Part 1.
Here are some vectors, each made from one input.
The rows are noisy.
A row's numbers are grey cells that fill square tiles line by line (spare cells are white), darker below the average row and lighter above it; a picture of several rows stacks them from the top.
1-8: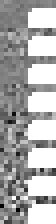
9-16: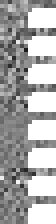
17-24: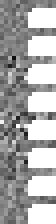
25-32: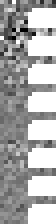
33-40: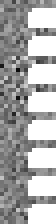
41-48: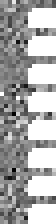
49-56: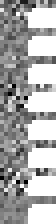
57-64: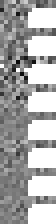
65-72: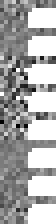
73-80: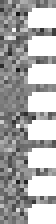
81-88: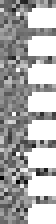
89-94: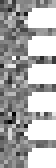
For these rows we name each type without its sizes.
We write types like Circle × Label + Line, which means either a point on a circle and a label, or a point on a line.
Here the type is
List(Circle).
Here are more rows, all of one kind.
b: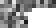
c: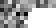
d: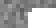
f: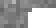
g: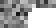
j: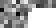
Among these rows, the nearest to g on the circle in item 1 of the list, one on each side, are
d and f.
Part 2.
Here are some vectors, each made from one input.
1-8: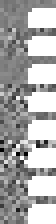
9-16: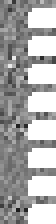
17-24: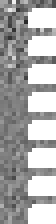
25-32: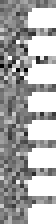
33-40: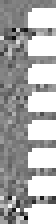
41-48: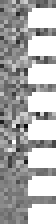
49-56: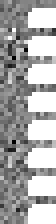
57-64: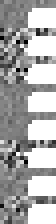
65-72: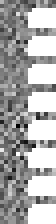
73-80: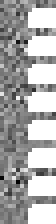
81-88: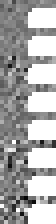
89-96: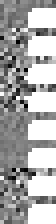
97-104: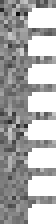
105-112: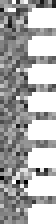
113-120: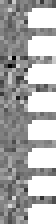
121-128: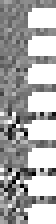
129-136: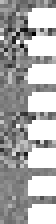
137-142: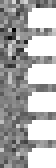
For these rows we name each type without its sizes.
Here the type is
List(Line).
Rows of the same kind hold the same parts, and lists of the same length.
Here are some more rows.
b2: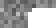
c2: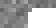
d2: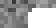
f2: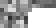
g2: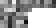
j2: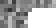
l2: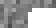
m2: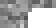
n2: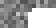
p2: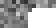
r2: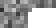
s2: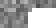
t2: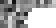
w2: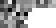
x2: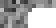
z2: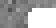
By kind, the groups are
b2, c2, d2, j2, l2, n2, p2, r2, t2, w2, x2, z2
f2, m2
g2, s2

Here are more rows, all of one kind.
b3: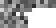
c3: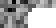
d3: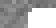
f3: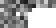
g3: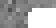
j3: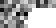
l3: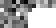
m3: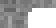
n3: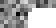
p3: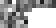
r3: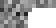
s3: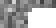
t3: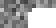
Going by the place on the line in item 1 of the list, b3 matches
d3, j3, m3 and p3.
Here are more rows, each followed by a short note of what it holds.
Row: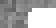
a list of two items
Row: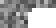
a list of two items
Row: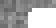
a list of two items
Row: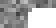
a list of two items
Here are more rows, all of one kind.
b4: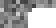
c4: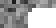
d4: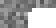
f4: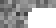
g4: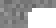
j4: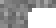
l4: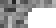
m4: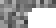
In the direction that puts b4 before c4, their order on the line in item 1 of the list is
g4, b4, l4, f4, d4, m4, c4, j4.
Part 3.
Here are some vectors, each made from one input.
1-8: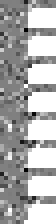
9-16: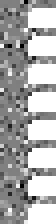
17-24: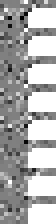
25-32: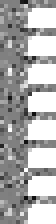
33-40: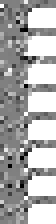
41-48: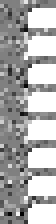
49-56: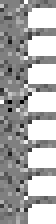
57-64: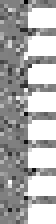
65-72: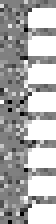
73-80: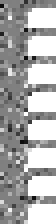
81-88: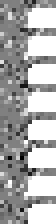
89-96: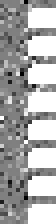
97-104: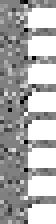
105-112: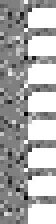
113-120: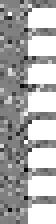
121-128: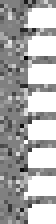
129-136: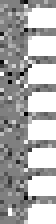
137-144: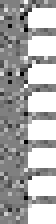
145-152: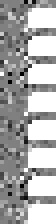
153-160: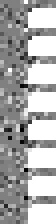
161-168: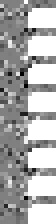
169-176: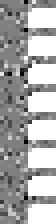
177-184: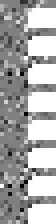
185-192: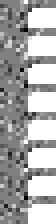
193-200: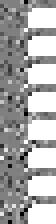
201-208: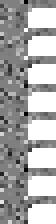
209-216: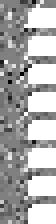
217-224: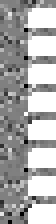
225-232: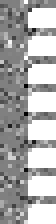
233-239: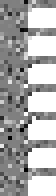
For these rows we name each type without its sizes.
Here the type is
Circle + Line.
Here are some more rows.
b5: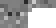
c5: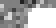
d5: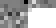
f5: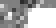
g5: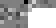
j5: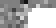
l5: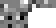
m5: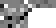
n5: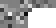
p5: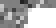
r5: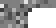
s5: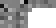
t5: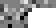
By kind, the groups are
b5, c5, d5, f5, g5, j5, p5, s5
l5, m5, n5, r5, t5

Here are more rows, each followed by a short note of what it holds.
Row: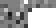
a point on a circle
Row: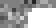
a point on a line
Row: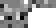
a point on a circle
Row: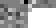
a point on a line
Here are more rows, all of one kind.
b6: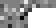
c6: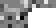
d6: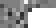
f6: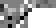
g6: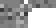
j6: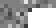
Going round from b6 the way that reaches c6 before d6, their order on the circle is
b6, c6, d6, j6, g6, f6.
